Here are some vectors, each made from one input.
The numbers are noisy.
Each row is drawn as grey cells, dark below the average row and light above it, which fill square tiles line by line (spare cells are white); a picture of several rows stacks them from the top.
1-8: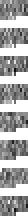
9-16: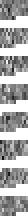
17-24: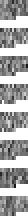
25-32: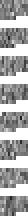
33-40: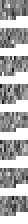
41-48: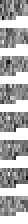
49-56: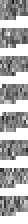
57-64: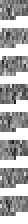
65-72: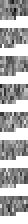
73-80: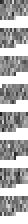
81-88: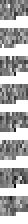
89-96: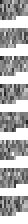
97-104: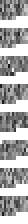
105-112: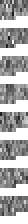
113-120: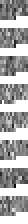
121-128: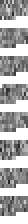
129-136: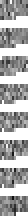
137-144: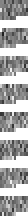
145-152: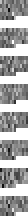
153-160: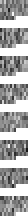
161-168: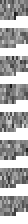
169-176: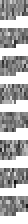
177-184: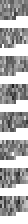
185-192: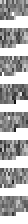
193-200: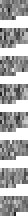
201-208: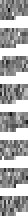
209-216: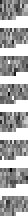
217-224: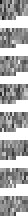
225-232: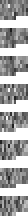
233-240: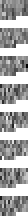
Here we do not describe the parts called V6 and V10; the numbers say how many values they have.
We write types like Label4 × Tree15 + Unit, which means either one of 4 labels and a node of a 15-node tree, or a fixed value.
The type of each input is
Bool × V10 + Line8 × (Line8 + V6).
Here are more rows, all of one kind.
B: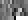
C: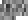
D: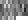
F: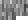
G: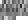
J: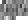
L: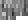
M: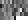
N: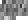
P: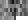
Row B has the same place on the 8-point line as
J, N and P.
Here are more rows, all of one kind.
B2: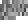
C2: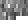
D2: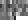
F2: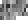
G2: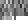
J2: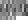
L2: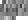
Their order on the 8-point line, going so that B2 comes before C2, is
B2, F2, D2, J2, C2, L2, G2.
